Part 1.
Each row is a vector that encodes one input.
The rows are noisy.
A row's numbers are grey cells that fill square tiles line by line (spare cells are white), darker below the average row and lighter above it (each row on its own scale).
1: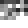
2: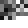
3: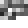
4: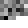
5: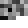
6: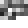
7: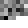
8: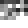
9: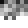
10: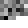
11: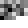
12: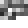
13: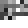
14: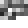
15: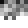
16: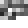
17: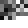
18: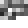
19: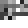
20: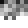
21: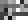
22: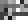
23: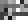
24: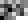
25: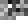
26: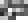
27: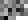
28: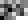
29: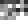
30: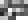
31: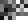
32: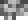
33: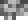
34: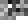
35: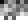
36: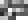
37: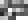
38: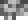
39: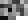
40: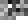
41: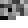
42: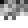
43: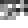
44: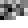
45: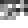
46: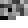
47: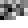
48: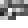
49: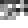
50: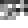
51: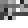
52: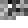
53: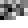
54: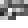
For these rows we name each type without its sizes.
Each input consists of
a point on a circle.
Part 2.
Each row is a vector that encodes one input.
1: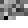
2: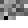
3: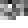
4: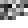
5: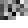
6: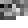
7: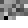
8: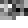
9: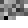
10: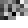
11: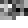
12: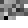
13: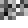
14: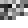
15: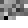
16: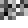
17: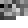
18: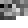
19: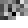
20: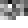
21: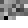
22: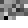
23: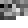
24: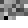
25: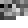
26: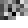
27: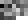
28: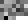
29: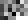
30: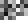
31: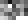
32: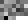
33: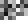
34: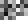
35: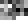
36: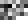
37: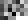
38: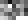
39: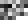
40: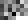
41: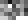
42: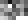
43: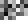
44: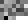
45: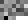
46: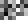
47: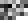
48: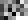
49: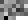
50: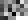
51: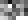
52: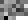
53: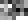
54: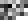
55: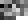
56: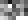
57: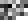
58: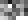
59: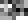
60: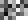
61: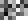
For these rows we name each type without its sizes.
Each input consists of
a point on a line.
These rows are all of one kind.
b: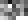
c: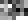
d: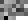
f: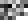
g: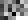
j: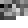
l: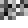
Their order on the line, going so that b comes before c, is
b, c, d, g, j, f, l.
